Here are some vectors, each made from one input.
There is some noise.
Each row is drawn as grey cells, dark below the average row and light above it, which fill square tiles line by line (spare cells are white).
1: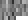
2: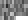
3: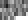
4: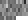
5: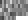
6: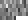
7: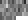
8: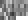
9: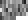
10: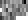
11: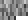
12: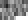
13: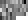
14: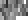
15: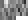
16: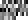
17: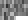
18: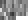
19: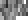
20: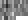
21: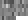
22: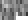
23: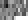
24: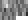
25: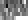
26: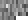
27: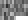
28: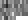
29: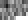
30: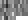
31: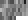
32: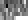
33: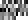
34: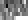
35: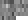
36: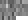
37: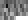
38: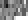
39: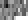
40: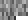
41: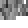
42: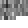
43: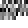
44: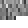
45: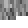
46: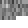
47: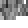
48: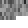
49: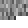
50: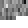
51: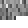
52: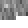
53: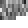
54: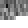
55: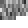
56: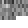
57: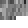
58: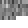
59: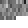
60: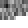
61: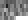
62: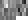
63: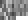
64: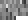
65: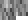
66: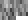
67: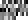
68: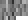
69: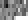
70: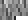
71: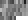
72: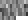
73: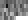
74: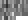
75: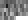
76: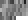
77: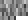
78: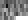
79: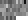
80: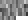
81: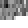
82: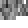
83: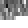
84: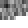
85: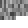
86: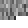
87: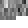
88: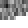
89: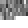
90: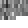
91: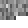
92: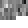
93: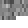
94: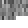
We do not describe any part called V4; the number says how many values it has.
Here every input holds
a list of up to two items, each a true/false value and a value of V4.
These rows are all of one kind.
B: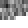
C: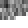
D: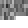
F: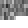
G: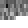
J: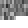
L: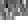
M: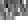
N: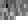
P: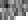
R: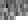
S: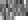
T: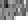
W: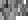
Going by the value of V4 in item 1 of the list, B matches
C, P and T.
